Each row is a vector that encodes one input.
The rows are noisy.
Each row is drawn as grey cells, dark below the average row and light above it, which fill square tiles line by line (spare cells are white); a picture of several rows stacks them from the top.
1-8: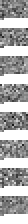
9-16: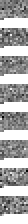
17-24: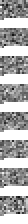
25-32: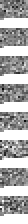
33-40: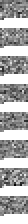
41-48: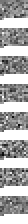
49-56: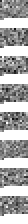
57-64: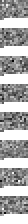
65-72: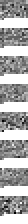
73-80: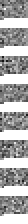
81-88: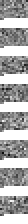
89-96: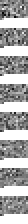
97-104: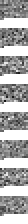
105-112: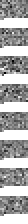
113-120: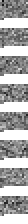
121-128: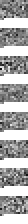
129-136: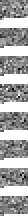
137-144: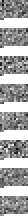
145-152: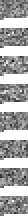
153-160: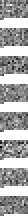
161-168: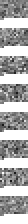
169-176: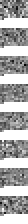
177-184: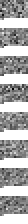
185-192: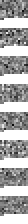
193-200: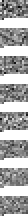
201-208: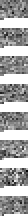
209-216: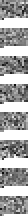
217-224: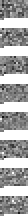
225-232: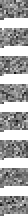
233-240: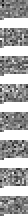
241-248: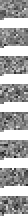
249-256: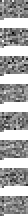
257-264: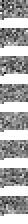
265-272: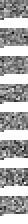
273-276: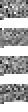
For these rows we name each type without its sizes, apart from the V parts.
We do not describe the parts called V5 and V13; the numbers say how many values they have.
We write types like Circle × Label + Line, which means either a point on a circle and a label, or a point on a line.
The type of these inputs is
(Line + V5) × (Line + V13).
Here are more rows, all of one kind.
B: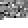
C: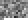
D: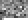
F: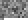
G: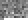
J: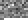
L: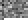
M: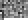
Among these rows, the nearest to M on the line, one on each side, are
D and F.
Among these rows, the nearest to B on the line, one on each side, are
C and G.
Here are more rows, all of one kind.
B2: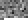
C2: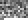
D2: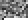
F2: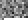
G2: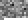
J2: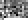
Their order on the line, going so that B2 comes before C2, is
B2, C2, F2, J2, D2, G2.
